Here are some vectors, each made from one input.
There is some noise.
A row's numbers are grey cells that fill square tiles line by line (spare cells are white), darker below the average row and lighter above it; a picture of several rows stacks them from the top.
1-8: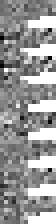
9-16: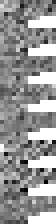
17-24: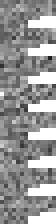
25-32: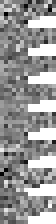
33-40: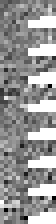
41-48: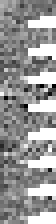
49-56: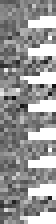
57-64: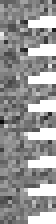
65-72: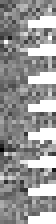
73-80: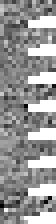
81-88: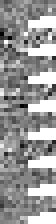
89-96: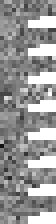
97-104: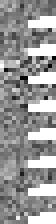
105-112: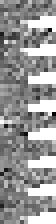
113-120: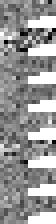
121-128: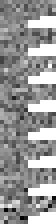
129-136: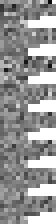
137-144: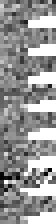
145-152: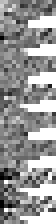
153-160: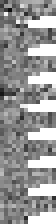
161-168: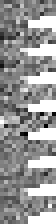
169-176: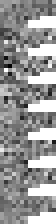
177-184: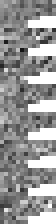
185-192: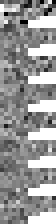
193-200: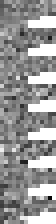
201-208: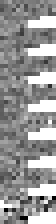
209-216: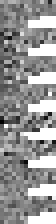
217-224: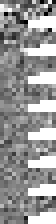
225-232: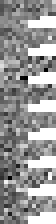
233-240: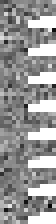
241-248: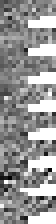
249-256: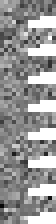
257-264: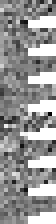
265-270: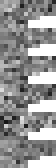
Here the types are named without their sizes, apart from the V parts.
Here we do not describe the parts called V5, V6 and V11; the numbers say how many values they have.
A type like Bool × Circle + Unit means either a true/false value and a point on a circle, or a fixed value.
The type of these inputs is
(Bool × V6 + V5) × V11 + List(Line).
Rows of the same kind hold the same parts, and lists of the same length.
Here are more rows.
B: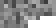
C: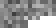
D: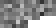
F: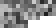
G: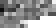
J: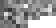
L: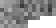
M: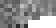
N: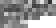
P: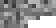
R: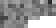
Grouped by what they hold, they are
B, F, P
C
D, J, M
G
L
N, R

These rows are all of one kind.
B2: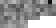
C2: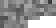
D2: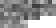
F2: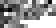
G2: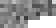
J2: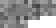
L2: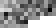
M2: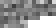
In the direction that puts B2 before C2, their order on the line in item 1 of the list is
J2, D2, G2, L2, M2, F2, B2, C2.
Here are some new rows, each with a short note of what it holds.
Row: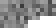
a list of three items
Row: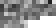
a list of three items
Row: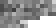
a list of one item
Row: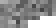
a list of two items
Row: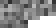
a true/false value, a value of V6 and a value of V11
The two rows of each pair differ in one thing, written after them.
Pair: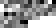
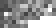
the value of V6
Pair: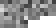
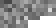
the true/false value
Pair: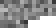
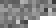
the value of V6
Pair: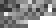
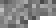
the value of V11
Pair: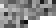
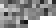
the value of V6
